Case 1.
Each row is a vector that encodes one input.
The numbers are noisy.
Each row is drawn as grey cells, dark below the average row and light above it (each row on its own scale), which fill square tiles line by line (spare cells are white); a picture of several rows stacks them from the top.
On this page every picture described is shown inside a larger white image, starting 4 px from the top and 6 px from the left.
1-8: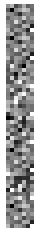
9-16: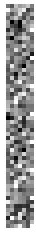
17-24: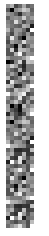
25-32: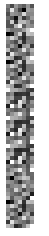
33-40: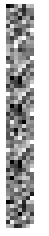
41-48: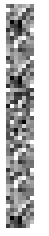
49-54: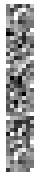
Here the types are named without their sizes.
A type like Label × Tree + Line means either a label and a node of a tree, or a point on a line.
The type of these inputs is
Circle.
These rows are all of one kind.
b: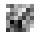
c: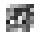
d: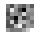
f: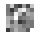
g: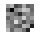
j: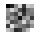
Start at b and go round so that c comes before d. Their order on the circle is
b, f, g, c, d, j.
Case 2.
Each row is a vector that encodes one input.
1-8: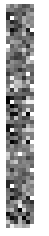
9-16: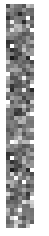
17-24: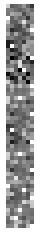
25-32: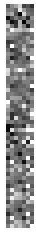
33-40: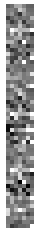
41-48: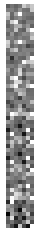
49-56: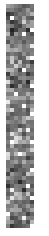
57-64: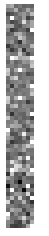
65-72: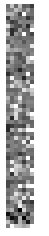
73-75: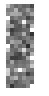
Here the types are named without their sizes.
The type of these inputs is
Label.
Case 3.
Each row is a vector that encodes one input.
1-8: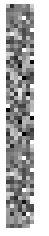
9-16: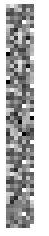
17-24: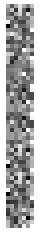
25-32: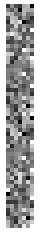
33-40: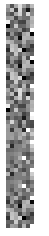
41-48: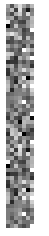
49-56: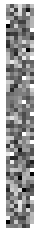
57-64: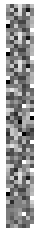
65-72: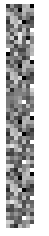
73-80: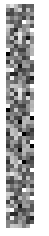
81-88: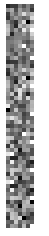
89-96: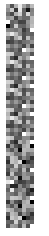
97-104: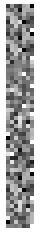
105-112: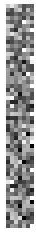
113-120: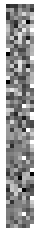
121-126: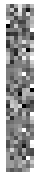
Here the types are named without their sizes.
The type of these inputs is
Label.
